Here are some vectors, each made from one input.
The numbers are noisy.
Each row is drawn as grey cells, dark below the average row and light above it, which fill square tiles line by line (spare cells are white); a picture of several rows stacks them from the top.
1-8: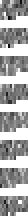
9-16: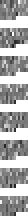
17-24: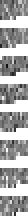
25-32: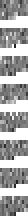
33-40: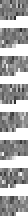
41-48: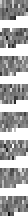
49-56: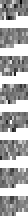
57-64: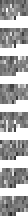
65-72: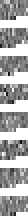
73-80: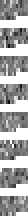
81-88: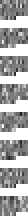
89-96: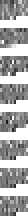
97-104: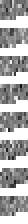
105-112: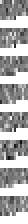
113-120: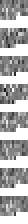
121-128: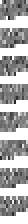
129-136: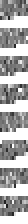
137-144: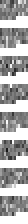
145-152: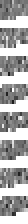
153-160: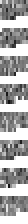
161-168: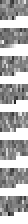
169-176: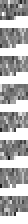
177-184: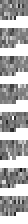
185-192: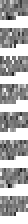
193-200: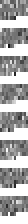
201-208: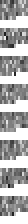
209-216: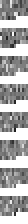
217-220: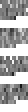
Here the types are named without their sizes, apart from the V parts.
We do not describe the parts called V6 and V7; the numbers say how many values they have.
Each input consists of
either a point on a circle, a point on a line and a true/false value, or two values of V6 and a value of V7.
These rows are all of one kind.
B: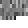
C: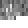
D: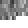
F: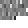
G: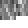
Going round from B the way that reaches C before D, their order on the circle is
B, C, G, F, D.
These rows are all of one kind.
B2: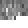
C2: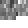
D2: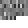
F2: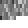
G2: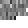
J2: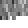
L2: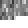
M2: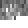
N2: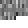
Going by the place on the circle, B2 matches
C2, F2 and N2.
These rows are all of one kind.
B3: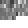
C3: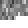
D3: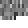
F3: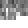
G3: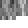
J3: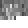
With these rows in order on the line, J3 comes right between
D3 and F3.
